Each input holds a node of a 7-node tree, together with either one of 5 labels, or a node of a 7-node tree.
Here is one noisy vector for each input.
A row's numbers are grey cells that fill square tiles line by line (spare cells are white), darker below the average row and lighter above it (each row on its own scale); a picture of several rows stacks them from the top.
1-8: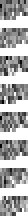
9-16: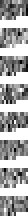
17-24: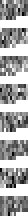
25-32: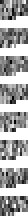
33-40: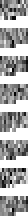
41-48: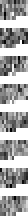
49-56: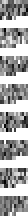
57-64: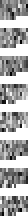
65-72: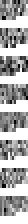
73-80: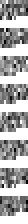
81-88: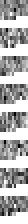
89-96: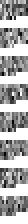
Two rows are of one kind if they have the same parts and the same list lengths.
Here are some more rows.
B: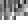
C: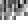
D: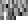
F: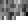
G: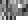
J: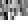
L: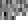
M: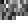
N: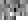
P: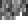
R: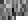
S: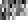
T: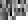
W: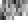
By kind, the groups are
B, C, J, L, N, S, T, W
D, F, G, M, P, R

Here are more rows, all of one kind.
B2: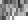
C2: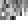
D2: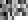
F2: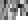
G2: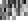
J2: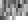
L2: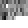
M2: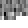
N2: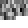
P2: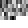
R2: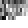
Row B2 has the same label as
D2, F2, J2 and L2.
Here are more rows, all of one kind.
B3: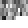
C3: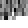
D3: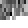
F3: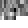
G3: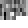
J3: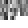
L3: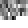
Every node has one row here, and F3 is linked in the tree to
C3 and D3.
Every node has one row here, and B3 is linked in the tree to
G3.
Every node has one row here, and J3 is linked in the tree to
C3 and L3.
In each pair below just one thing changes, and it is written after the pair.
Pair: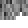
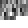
the node of the tree
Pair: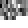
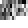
the node of the tree
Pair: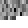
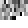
the label
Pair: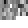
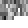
the node of the tree
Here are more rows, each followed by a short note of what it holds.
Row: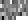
a node of each of two 7-node trees
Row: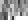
one of 5 labels and a node of a 7-node tree
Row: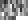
one of 5 labels and a node of a 7-node tree
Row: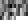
a node of each of two 7-node trees
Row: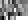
a node of each of two 7-node trees
